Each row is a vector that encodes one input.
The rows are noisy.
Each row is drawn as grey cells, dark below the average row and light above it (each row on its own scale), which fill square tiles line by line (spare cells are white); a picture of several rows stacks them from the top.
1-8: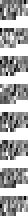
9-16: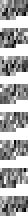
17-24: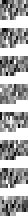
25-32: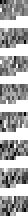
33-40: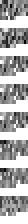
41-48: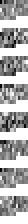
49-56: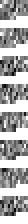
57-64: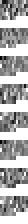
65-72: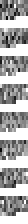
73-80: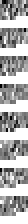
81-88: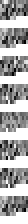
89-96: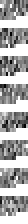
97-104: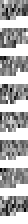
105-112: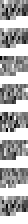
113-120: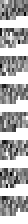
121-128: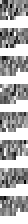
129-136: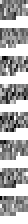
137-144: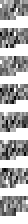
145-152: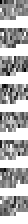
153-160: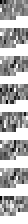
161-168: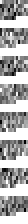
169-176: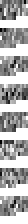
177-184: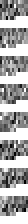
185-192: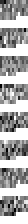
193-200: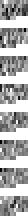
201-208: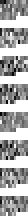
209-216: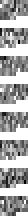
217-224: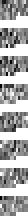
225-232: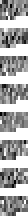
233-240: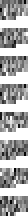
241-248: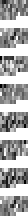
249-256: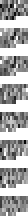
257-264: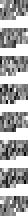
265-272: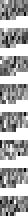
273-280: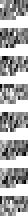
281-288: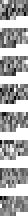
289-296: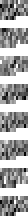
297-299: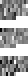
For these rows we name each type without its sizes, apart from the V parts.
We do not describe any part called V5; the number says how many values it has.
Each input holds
either a point on a circle, or a fixed value, or a true/false value and a value of V5.
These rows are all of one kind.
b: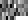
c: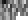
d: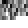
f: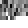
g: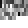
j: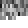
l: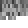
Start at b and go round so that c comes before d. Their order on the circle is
b, l, j, g, c, d, f.
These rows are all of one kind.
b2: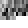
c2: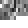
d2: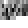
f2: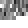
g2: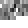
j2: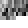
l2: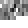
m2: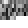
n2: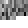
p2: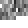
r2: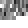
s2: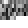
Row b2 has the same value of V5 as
f2, j2 and r2.
